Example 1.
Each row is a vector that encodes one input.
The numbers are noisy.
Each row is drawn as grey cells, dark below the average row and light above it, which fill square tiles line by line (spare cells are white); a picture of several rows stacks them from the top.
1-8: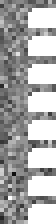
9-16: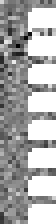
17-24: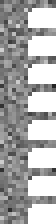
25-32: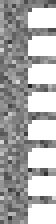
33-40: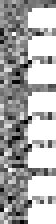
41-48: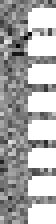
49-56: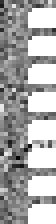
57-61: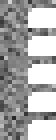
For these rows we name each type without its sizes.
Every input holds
either a fixed value, or four true/false values.
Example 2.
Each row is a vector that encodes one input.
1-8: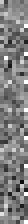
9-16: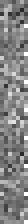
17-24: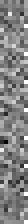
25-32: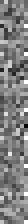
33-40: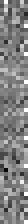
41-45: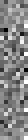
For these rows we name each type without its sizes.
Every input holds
a point on a line.
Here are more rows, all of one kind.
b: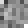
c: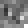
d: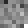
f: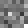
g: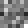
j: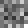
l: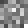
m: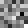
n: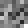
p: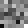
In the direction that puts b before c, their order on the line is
l, d, b, m, f, c, p, j, g, n.
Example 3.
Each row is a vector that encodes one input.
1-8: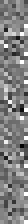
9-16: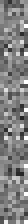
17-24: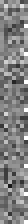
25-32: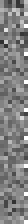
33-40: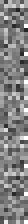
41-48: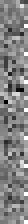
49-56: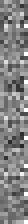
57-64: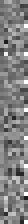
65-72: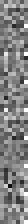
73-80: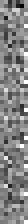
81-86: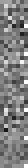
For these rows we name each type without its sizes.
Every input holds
a node of a tree.
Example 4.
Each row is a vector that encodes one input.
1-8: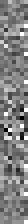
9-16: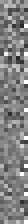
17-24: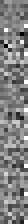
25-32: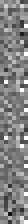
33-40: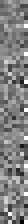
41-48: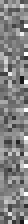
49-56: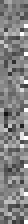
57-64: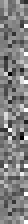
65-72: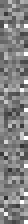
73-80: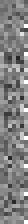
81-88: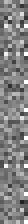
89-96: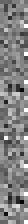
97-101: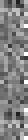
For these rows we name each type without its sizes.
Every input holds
a node of a tree.
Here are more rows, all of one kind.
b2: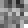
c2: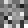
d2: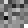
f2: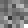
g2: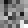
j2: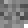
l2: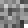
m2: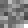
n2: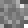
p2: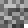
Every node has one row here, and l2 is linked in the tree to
n2 and p2.
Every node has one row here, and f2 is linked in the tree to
d2, j2 and n2.
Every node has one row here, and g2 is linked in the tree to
b2 and d2.
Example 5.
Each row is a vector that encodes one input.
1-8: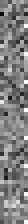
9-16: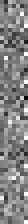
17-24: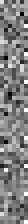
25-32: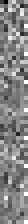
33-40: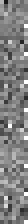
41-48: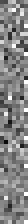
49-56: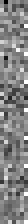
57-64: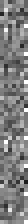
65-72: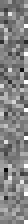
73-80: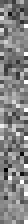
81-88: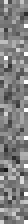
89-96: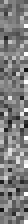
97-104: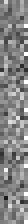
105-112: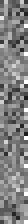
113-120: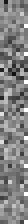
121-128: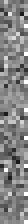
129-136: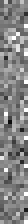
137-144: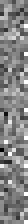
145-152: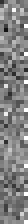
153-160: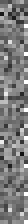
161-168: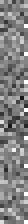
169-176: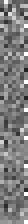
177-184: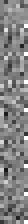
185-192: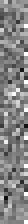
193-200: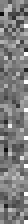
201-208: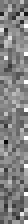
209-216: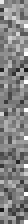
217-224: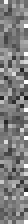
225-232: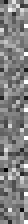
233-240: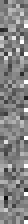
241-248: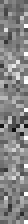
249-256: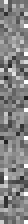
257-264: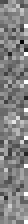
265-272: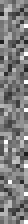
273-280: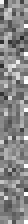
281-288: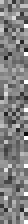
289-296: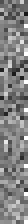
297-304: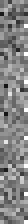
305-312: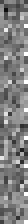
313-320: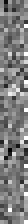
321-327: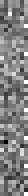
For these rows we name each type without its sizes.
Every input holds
a point on a line.
